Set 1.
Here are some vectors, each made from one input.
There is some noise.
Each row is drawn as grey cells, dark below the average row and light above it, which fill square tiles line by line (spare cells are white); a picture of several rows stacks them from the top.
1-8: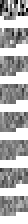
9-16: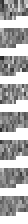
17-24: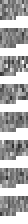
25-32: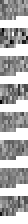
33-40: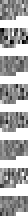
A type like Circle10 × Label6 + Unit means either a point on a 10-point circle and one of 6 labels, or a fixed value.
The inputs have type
Line3 × Line3 + Line5.
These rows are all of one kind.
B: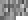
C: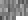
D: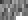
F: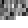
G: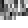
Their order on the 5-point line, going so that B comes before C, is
G, B, C, F, D.
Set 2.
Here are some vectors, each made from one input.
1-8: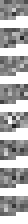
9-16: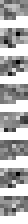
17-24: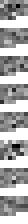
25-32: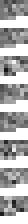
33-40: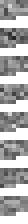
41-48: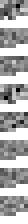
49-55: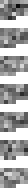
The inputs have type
Bool × (Tree7 + Unit).
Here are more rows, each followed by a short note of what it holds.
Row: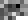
a true/false value
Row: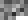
a node of a 7-node tree and a true/false value
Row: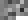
a node of a 7-node tree and a true/false value
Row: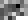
a true/false value
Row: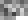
a node of a 7-node tree and a true/false value
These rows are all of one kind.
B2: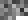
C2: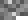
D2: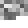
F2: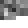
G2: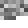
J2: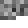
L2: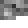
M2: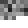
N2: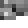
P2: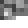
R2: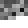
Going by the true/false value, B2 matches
D2 and R2.
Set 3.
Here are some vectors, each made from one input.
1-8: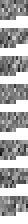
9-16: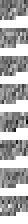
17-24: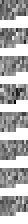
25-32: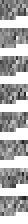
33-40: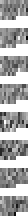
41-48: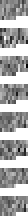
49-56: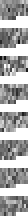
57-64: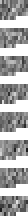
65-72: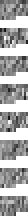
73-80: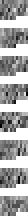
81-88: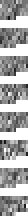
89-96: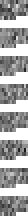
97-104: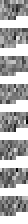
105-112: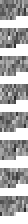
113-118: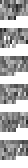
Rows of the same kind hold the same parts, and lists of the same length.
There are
3 kinds of row.
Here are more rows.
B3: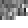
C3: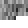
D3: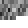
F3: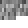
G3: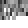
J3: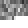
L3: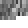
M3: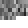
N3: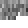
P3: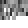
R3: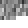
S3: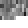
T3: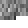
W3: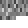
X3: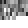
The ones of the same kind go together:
B3, D3, L3, M3, S3
C3, F3, J3, N3, R3, T3, W3
G3, P3, X3

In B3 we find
a node of a 10-node tree.
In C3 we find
a point on a 15-point circle.
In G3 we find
a fixed value.
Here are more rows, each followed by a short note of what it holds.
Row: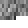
a point on a 15-point circle
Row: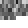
a node of a 10-node tree
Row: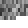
a node of a 10-node tree
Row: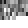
a fixed value
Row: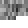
a point on a 15-point circle
